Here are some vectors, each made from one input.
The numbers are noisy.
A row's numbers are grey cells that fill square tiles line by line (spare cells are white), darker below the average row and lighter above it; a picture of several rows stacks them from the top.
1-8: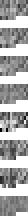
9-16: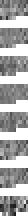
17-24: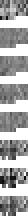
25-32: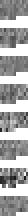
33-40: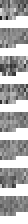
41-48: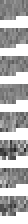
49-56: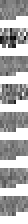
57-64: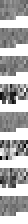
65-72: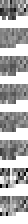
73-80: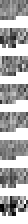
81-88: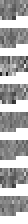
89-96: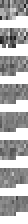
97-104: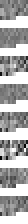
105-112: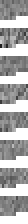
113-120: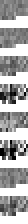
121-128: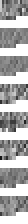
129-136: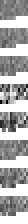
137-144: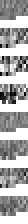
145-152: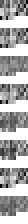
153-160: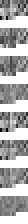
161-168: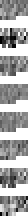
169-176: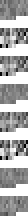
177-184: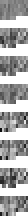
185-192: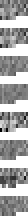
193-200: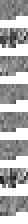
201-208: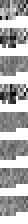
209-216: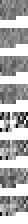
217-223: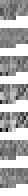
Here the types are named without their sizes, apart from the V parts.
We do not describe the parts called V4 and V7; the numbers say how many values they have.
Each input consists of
either a fixed value, or two labels, a value of V4 and a value of V7.
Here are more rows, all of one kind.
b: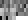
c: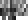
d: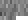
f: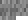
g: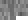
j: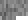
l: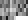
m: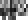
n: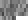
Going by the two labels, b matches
g and n.
